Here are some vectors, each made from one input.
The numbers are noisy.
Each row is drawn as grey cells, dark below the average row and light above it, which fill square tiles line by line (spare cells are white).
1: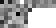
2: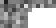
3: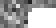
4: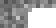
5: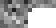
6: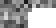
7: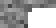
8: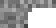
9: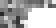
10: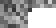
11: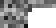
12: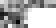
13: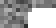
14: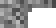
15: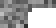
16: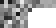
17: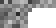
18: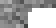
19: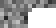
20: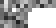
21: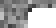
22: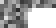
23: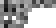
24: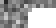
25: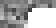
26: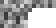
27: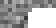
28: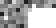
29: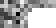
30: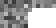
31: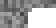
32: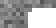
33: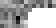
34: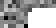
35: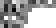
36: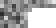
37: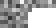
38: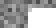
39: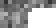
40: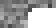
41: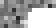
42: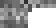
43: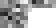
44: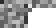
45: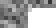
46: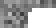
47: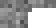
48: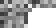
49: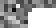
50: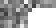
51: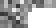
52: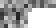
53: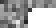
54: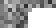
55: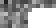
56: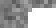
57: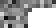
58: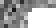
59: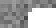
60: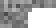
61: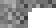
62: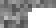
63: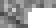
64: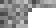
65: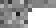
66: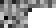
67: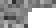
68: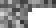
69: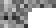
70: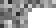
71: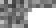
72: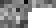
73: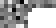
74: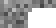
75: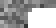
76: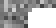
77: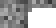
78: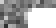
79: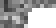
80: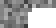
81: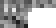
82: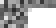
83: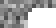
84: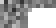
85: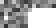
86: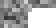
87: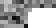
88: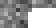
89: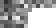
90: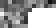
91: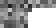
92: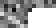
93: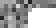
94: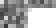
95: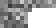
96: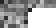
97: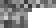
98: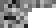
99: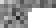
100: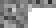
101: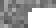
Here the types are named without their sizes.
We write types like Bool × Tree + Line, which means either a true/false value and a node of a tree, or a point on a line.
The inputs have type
List(Line) + Tree.
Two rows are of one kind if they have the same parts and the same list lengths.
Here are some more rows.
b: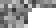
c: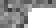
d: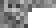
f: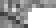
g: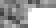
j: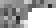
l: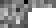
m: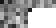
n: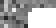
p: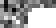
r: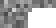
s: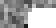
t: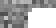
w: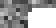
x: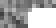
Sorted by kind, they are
b, m
c, g, p
d, f, l, n, r, s, t, w, x
j

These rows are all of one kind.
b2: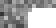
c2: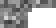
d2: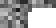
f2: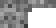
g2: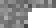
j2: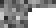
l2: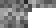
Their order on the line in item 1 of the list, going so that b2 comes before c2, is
g2, d2, f2, l2, b2, j2, c2.
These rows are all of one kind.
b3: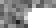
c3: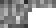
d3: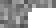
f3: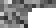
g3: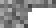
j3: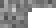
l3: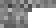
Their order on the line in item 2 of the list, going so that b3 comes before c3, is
b3, j3, g3, l3, d3, c3, f3.
